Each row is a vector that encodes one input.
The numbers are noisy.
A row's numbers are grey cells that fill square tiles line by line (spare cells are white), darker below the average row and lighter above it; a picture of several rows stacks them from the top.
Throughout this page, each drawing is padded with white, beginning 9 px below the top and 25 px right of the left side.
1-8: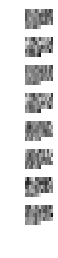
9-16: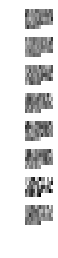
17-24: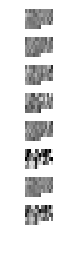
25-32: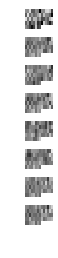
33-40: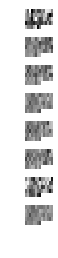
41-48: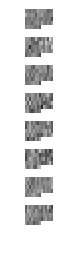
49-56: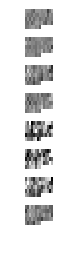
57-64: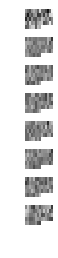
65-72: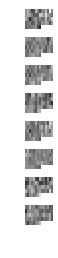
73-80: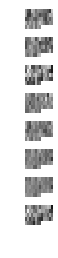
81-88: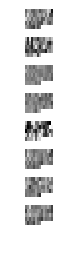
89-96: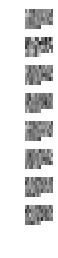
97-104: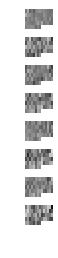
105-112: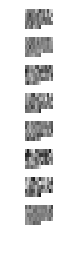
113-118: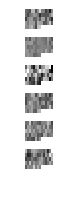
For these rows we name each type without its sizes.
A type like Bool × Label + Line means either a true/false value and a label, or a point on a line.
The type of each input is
List(Line).
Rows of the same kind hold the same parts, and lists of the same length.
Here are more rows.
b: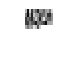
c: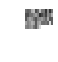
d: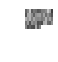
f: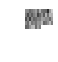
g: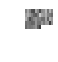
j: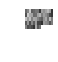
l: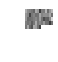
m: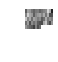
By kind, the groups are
b
c, f
d, g, j, m
l

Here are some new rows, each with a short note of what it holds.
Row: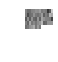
a list of three items
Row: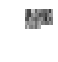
a list of one item
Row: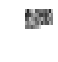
a list of one item
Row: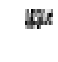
the empty list
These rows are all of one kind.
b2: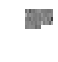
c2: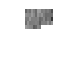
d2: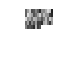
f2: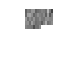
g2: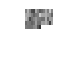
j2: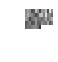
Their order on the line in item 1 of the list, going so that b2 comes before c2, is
j2, g2, b2, c2, f2, d2.
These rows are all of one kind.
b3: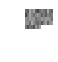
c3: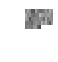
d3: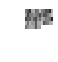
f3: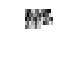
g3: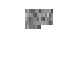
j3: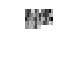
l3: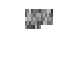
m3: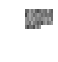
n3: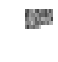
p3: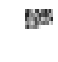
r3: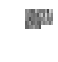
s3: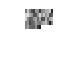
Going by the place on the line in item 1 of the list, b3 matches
l3, m3, n3 and p3.
